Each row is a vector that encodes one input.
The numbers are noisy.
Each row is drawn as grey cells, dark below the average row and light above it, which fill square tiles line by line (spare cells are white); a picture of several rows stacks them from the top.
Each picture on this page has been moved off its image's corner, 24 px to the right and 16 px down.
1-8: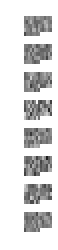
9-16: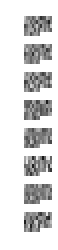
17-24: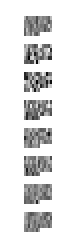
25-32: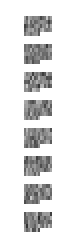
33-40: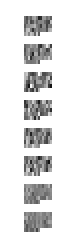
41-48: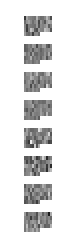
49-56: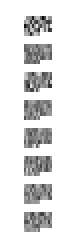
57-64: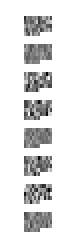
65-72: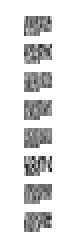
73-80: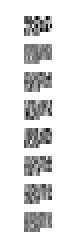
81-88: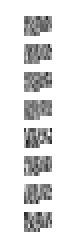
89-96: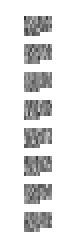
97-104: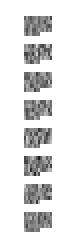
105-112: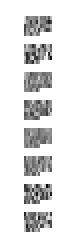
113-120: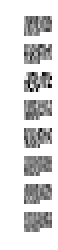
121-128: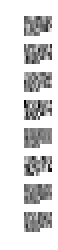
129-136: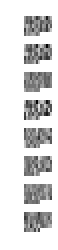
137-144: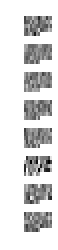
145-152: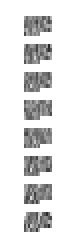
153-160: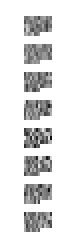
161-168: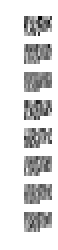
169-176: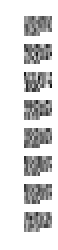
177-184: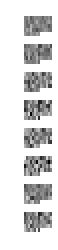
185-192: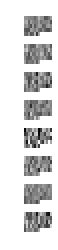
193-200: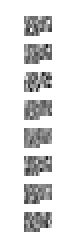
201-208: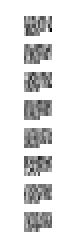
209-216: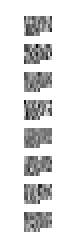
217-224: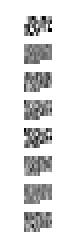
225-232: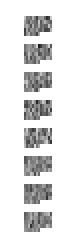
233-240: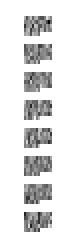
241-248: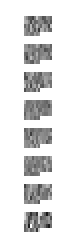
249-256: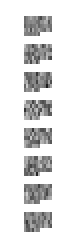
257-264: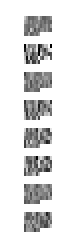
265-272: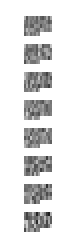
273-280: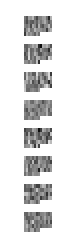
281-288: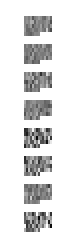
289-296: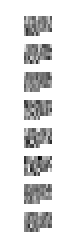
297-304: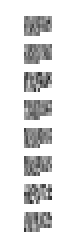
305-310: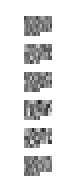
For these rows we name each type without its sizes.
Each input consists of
a point on a circle, together with either a label, or four true/false values.
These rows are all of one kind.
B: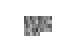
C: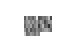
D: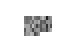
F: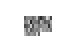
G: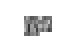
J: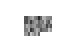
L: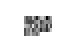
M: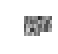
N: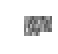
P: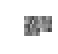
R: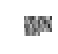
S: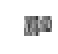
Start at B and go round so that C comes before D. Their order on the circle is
B, F, G, J, P, S, N, M, C, D, L, R.
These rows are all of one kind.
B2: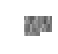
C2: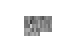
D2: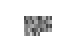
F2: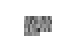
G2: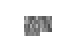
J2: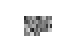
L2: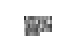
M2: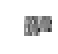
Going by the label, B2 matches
G2 and L2.
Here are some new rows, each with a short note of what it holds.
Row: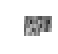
a point on a circle and a label
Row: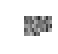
a point on a circle and a label
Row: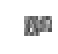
a point on a circle and four true/false values
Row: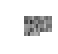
a point on a circle and a label
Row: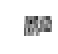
a point on a circle and a label
